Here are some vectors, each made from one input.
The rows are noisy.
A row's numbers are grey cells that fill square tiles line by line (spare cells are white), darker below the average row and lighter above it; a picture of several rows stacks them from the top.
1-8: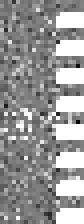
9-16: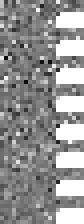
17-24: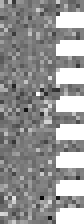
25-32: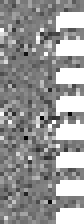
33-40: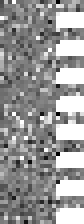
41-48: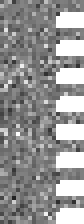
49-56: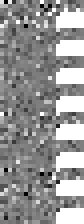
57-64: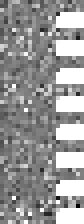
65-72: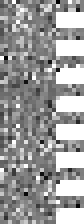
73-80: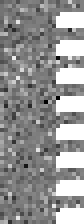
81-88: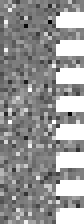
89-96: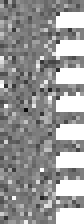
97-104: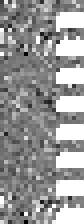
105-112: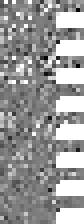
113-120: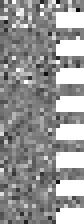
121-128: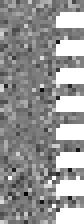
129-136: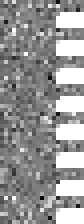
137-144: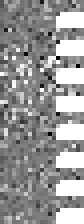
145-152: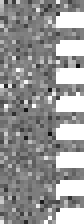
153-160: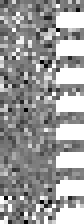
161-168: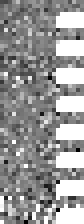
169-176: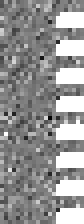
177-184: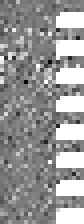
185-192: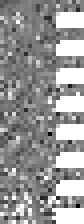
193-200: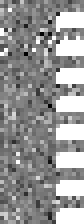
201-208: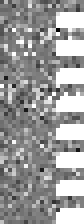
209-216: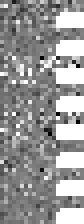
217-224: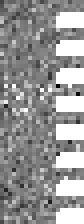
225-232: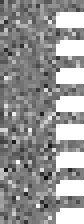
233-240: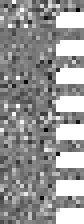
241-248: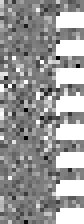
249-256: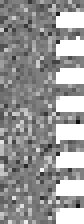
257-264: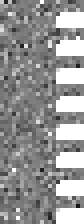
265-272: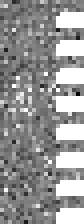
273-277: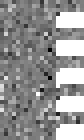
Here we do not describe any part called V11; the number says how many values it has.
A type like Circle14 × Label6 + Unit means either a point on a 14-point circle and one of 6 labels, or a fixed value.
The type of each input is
(Bool × Bool × Bool + List2(Line7)) × Line3 × Line4 × V11.
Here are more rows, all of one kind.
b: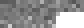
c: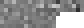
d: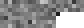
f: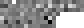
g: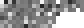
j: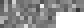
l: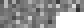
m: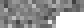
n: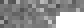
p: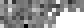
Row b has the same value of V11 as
g, m and n.
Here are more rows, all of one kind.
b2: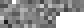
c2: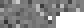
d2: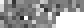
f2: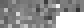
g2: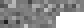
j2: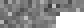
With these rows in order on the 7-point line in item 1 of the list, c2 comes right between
b2 and g2.
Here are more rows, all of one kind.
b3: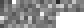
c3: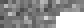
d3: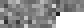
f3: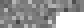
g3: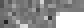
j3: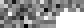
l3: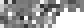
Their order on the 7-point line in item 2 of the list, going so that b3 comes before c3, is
d3, b3, j3, g3, l3, f3, c3.
